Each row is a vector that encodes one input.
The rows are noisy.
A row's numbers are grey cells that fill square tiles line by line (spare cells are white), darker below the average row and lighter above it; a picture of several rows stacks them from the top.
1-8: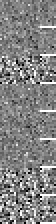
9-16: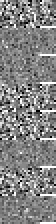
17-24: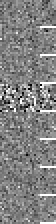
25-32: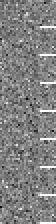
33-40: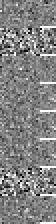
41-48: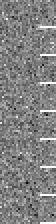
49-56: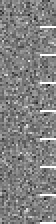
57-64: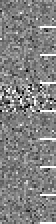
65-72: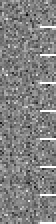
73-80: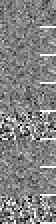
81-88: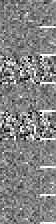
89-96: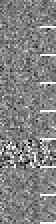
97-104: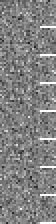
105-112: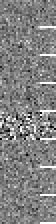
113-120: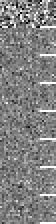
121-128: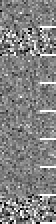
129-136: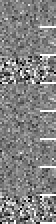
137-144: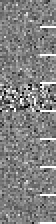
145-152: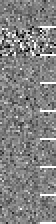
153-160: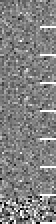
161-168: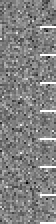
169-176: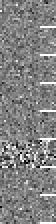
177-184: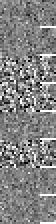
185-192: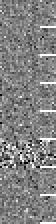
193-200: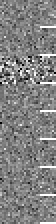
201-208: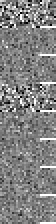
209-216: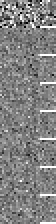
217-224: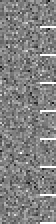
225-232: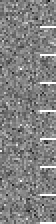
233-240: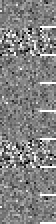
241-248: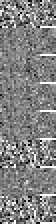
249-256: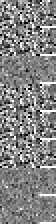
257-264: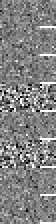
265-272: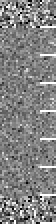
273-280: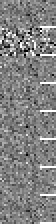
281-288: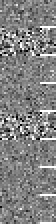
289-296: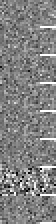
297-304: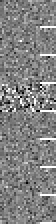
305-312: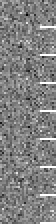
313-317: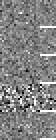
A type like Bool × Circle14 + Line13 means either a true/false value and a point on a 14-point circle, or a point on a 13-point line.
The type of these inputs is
Bool × Bool × Bool × Bool × Bool + Label7 × (Line3 × Line3 + Unit).
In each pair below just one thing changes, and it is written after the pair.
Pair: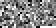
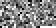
the place on one of the two 3-point lines
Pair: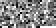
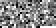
the place on one of the two 3-point lines
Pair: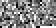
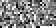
the place on one of the two 3-point lines
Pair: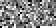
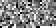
the label
